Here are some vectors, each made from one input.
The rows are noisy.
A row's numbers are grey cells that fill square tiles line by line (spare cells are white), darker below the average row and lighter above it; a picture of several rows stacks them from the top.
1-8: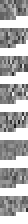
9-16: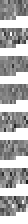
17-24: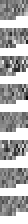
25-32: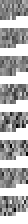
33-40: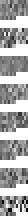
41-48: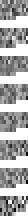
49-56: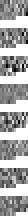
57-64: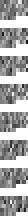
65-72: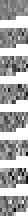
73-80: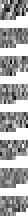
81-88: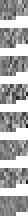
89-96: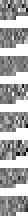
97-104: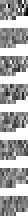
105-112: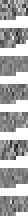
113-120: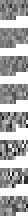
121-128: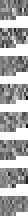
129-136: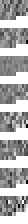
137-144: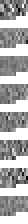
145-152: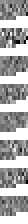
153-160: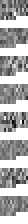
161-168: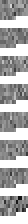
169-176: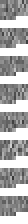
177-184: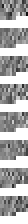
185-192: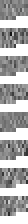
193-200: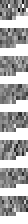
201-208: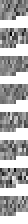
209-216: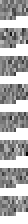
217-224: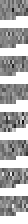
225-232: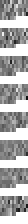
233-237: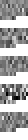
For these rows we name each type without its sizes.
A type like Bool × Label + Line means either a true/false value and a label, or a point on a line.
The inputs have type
Label × Label × Line × Line.
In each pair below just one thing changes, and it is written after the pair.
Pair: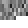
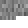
one of the two labels
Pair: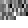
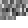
one of the two labels
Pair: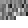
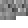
the place on one of the two lines
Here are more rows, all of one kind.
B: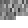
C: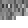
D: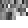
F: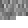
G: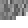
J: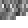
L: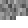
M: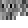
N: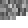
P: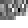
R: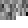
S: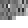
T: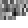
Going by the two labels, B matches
F, M and N.
